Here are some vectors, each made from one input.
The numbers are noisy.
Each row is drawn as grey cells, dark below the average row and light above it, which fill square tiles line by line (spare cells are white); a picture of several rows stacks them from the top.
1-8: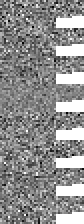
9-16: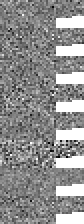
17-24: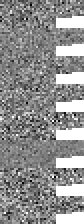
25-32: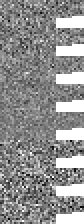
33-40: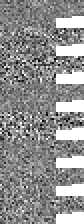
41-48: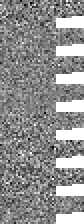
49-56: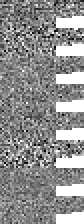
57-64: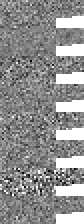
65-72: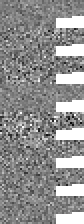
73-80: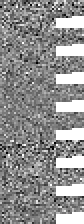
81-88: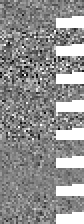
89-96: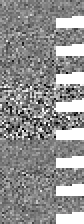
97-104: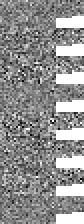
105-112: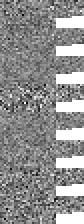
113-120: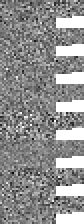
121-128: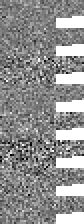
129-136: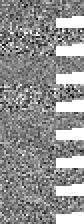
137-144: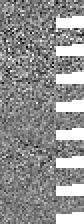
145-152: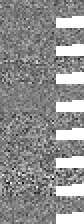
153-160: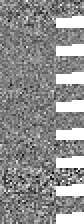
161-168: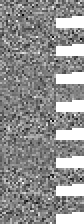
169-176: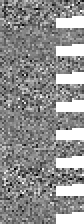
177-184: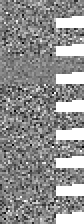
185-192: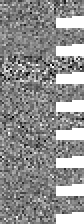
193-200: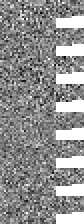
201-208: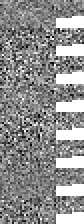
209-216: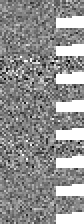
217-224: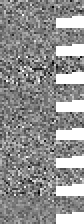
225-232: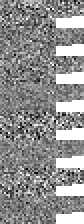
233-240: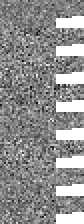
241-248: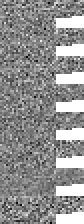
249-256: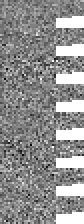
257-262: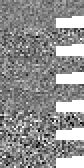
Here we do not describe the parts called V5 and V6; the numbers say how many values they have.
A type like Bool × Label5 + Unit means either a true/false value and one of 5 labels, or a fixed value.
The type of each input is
(Bool × Bool × Bool + List2(V5)) × Tree8 + (Tree9 + Unit) × V6.
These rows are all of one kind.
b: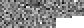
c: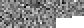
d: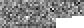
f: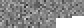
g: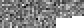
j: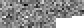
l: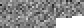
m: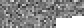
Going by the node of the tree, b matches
f and l.
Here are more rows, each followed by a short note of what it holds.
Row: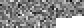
a node of a 9-node tree and a value of V6
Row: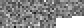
a node of an 8-node tree, together with a list of two items
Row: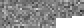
a node of an 8-node tree, together with a list of one item
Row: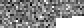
a node of an 8-node tree, together with a list of one item
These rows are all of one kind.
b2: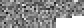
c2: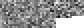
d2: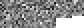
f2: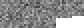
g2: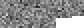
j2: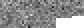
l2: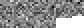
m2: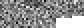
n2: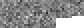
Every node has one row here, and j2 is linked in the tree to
n2.
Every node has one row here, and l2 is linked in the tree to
g2 and m2.
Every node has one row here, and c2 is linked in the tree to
b2 and g2.
